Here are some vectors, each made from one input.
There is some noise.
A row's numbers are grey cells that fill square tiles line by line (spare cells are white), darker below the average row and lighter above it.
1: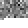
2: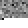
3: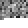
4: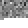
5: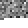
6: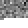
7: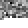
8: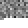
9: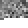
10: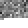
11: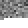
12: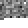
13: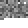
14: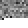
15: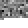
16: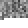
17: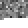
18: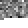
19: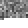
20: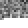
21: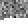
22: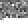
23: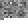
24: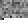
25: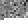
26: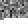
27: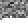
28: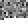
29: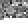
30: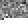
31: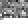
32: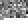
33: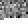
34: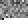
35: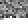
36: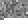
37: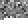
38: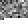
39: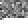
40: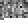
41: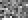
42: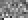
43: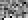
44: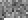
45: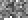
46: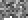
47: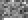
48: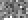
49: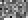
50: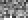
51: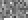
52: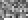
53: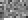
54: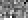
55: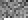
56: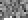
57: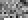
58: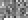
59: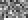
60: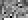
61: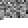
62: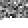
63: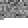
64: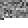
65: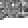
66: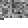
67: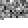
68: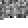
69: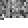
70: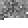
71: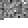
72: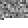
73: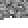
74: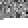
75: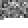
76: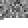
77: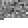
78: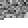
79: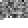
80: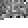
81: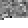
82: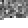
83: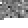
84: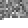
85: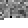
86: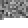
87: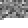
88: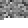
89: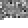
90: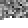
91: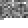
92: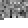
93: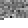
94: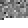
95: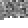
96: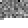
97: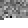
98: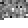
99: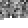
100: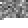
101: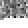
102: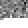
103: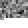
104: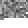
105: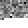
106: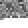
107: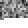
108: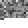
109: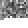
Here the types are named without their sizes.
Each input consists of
a point on a line, together with either a point on a line, or a node of a tree.
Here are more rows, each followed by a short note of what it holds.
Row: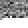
a point on each of two lines
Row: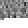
a point on a line and a node of a tree
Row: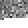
a point on a line and a node of a tree
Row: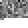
a point on a line and a node of a tree
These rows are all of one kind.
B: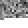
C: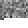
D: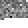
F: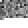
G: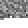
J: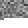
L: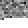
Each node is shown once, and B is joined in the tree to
L.
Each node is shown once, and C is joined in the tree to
G.
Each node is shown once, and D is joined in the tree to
F and J.
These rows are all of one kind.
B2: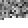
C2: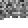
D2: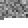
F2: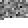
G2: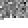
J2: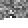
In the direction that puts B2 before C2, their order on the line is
B2, F2, D2, G2, C2, J2.
